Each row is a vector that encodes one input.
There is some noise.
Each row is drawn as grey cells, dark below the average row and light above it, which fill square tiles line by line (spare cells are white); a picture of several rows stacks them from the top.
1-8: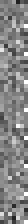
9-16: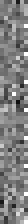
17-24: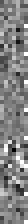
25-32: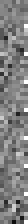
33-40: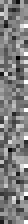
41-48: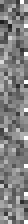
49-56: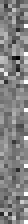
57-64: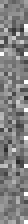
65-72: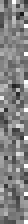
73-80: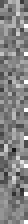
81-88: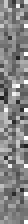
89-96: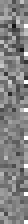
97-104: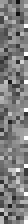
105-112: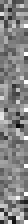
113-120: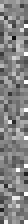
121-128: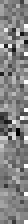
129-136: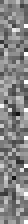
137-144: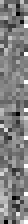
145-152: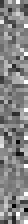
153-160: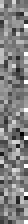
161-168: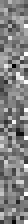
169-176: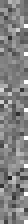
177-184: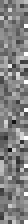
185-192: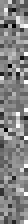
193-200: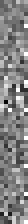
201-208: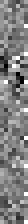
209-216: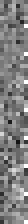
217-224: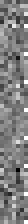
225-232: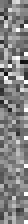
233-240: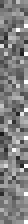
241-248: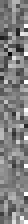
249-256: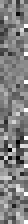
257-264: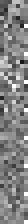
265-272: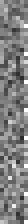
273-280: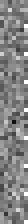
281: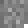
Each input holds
four true/false values, together with either a node of an 8-node tree, or a node of a 16-node tree.
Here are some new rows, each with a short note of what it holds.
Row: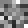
a node of a 16-node tree and four true/false values
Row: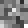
a node of an 8-node tree and four true/false values
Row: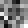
a node of an 8-node tree and four true/false values
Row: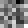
a node of a 16-node tree and four true/false values
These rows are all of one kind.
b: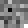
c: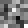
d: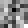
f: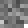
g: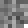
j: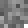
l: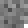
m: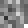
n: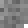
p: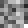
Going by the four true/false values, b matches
c, j and n.
